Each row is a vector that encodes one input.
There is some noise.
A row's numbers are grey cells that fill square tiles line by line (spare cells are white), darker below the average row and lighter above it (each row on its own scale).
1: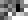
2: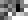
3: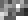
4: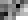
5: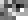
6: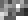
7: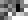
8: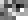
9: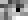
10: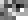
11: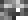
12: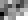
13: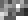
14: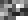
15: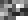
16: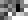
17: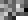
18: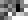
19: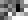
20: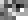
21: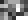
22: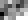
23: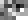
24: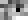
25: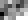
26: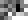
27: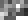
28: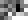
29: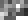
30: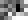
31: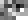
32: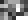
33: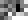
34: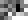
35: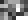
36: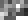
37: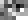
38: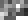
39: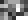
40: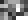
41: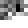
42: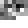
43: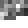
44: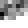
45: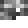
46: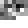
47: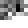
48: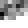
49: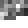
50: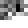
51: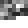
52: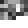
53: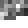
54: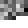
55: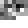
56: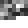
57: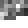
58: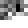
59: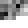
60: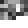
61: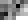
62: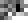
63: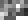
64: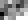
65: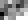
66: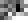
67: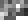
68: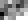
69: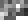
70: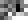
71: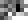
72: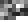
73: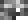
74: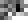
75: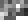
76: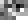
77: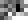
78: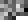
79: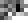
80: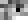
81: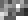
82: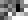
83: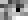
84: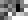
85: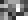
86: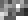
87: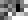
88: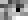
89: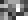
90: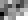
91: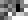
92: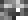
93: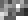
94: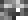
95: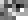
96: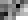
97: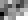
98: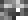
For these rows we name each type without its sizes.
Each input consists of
a point on a circle and a true/false value.
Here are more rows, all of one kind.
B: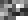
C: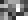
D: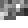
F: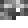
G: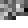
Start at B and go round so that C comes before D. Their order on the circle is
B, F, C, G, D.
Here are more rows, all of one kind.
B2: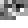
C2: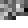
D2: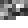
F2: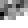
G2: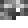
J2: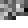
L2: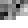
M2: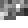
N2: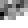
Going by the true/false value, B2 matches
F2, L2 and N2.
